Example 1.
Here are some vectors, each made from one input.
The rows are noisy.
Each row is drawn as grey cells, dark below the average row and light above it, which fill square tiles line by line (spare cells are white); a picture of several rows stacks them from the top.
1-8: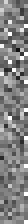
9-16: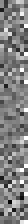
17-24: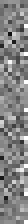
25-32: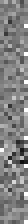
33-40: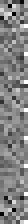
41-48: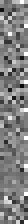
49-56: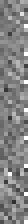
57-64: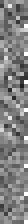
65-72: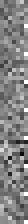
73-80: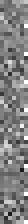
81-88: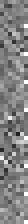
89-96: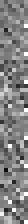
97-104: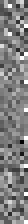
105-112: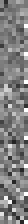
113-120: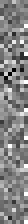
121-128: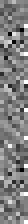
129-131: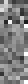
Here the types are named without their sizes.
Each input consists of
either a label and a node of a tree, or a point on each of two lines.
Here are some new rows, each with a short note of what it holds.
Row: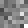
a label and a node of a tree
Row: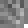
a label and a node of a tree
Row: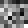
a point on each of two lines
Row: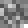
a point on each of two lines
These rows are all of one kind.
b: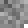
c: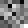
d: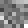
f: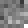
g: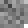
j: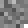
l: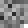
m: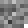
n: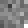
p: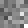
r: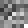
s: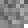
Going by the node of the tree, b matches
f and p.
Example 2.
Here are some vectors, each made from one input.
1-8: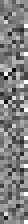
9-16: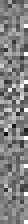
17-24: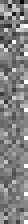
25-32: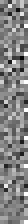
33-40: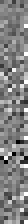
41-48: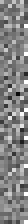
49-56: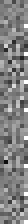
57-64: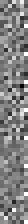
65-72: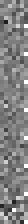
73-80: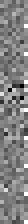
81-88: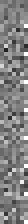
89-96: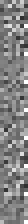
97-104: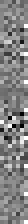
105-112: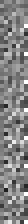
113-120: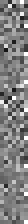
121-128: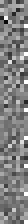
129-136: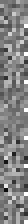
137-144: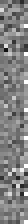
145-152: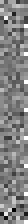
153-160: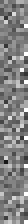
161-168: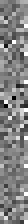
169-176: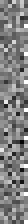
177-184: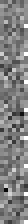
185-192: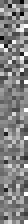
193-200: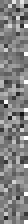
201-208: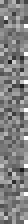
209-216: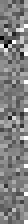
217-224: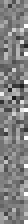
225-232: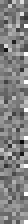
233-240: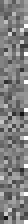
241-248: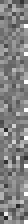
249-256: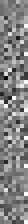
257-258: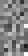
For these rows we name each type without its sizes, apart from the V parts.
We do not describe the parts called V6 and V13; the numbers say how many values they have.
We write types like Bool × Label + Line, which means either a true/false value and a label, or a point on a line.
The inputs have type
Line × (Tree + Unit) × V6 + V13.
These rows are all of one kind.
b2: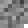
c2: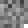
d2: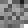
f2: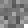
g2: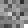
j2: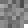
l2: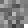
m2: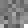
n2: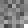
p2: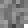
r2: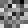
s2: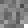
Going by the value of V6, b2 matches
c2, d2, g2 and j2.
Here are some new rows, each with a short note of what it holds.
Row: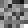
a point on a line, a node of a tree and a value of V6
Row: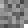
a point on a line and a value of V6
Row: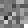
a point on a line, a node of a tree and a value of V6
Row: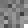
a point on a line, a node of a tree and a value of V6
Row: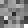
a value of V13
